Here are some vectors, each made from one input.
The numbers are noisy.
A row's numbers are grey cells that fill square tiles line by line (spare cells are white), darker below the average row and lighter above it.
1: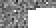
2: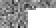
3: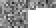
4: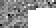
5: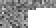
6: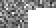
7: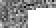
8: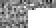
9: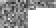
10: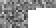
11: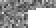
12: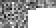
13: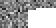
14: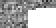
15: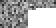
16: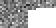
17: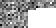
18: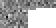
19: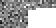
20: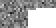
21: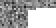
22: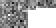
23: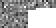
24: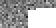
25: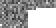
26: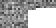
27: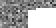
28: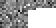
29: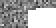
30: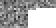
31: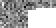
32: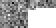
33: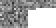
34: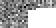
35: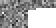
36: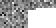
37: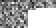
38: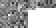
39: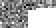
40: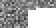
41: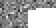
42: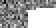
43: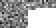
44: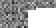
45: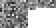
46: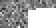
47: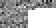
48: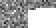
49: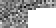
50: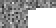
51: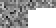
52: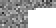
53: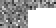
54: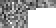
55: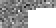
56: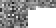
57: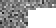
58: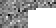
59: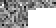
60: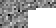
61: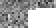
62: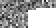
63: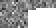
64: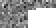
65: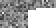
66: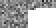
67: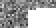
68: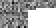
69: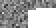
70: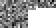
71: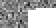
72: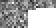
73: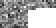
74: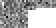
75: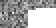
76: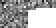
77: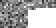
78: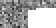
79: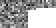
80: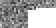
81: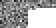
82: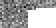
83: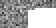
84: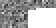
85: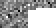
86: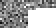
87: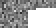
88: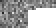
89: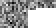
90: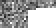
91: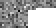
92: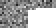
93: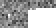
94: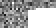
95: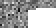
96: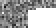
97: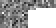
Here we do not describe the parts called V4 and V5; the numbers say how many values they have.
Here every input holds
a value of V4, together with either a point on each of two 3-point lines, or a true/false value and a value of V5.
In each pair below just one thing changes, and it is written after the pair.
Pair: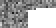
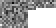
the true/false value
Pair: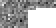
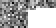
the value of V5
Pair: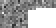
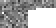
the true/false value
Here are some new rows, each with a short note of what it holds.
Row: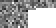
a point on each of two 3-point lines and a value of V4
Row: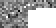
a point on each of two 3-point lines and a value of V4
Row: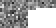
a true/false value, a value of V4 and a value of V5
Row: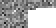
a point on each of two 3-point lines and a value of V4
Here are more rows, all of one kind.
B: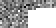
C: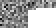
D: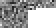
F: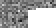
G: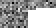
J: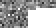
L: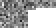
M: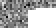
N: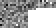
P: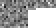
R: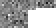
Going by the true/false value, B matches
D and N.
